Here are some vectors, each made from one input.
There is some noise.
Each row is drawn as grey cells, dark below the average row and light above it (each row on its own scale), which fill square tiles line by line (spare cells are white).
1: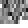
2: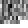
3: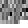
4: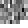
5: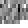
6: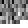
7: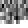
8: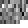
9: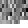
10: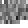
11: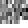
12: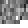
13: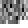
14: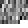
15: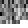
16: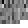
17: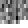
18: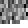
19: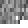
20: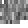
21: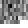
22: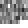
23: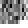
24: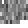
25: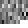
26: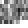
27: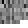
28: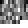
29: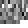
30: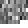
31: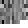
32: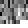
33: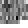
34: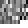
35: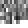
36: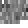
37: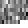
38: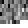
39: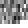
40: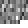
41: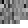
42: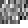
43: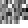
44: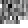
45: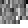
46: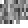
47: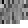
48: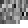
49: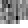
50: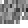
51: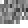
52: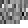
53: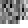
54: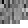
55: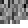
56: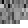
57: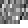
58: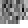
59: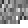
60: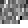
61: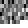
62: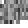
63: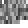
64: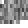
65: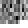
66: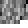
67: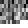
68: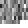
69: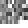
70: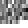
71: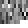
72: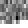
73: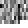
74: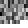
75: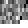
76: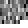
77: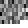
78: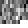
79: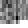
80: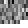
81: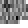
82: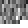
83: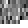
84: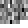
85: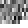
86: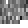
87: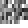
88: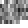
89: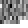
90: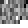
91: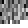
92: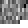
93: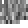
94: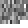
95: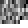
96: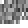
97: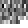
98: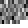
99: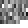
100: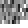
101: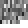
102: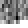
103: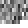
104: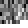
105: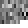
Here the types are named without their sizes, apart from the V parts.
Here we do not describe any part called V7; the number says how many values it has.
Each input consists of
a point on a line, together with either a point on a line, or a value of V7.
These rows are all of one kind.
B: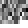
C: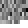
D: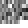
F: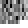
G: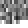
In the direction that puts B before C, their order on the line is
F, B, C, G, D.
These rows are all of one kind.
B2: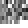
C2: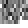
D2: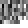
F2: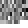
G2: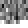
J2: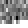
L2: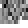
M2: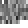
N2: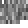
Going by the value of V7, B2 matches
C2, F2 and L2.
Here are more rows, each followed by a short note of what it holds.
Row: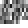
a point on a line and a value of V7
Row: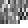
a point on each of two lines
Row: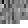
a point on each of two lines
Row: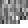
a point on each of two lines
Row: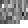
a point on each of two lines
